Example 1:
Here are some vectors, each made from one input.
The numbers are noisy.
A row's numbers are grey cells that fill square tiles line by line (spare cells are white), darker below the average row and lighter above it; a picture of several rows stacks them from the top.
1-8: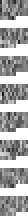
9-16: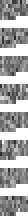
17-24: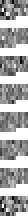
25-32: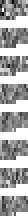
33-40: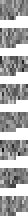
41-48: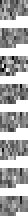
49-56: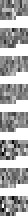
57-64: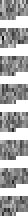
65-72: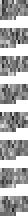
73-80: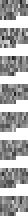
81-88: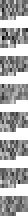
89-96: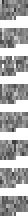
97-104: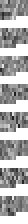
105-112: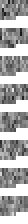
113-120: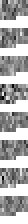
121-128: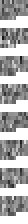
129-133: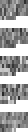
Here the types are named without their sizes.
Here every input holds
a list of points on a line.
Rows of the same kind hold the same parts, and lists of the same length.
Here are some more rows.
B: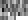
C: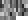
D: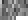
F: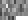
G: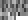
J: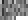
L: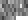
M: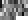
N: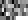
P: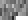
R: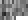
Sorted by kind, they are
B, C, G, M
D, J, L, R
F, P
N

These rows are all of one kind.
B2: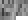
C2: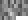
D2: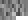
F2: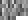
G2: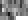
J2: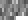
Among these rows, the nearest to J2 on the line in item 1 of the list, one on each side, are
C2 and F2.
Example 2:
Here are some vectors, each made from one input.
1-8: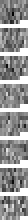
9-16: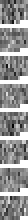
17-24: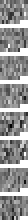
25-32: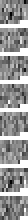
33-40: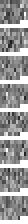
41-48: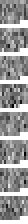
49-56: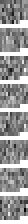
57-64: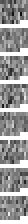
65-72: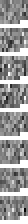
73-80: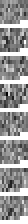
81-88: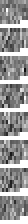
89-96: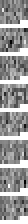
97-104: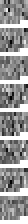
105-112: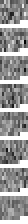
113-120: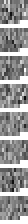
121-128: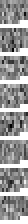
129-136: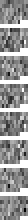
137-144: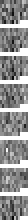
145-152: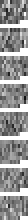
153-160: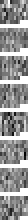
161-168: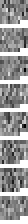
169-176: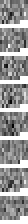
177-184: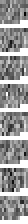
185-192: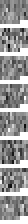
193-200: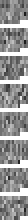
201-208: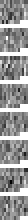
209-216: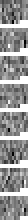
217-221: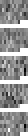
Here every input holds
either a point on an 8-point line and a node of a 9-node tree, or a node of a 7-node tree.
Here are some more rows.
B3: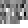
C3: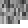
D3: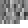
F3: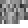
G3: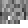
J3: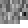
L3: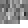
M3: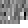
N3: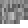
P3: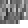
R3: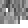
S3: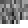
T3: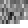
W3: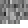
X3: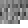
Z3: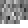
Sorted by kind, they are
B3, C3, D3, F3, G3, J3, L3, M3, N3, R3, W3, X3, Z3
P3, S3, T3

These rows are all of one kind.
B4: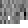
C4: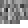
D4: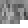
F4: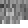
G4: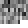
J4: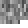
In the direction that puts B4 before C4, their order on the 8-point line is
F4, G4, B4, D4, C4, J4.
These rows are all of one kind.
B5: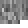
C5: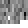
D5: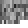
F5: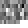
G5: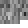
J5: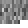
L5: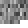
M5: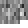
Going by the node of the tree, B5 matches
G5 and M5.
